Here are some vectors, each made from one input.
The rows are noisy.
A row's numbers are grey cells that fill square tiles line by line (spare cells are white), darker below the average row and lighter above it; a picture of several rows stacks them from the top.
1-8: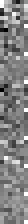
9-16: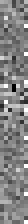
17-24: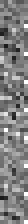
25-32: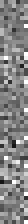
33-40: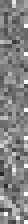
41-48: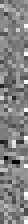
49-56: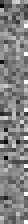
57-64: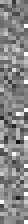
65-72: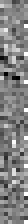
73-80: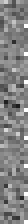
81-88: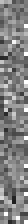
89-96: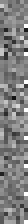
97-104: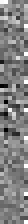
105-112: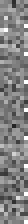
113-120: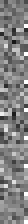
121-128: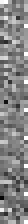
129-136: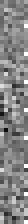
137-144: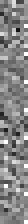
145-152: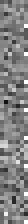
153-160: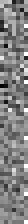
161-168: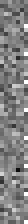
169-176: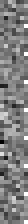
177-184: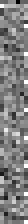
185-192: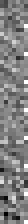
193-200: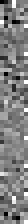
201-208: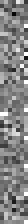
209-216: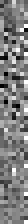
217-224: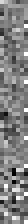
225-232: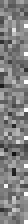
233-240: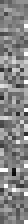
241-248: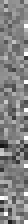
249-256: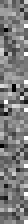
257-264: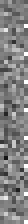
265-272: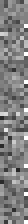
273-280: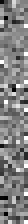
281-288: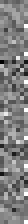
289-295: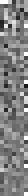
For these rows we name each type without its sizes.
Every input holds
a point on a circle and four true/false values.
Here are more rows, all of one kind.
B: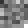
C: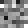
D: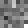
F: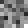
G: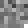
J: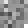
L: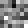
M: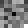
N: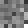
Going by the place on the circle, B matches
F, J and N.
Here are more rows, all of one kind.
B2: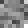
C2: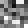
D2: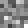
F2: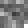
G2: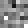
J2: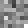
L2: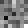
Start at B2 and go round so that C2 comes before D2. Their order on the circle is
B2, J2, G2, F2, C2, D2, L2.
